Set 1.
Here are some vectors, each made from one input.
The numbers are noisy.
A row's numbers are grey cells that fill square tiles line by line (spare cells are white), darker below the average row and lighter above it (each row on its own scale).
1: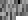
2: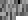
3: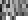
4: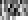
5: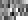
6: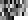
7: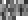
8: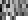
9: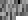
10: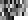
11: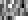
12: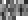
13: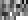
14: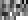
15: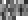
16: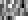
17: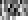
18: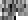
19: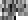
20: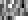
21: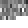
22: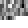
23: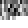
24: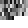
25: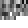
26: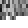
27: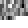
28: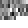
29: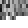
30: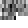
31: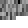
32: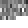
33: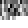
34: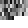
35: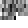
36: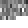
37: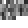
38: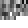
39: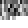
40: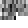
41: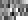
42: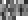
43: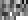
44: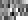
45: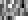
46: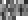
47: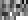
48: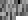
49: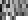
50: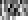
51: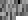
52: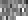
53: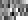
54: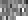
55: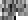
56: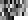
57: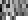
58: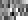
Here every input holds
one of 10 labels.
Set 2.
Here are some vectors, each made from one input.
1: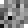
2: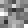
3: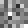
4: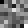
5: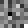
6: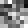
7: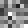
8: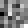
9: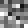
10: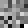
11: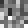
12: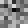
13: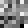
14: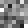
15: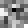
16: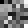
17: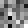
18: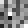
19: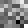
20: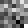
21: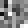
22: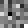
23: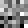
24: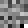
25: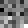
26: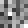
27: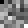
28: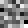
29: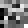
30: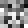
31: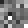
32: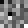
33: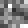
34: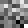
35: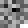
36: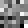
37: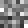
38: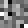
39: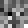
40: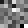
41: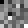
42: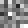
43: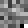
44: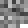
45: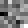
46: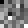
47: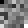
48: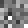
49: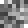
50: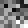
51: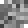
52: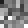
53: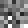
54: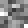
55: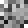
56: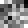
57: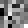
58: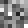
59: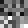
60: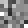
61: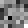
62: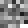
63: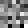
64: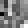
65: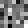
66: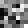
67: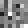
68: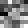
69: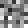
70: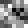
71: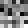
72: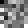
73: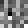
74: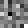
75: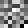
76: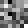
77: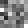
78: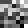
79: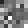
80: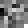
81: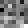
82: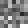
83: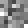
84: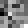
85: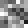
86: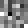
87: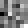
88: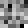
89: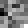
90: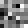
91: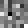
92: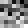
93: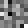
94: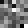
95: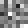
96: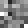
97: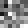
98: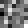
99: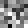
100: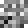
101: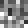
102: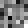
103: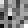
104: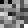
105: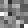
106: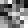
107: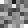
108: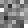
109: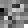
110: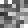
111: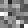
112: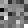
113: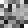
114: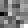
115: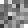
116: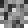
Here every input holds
four true/false values.
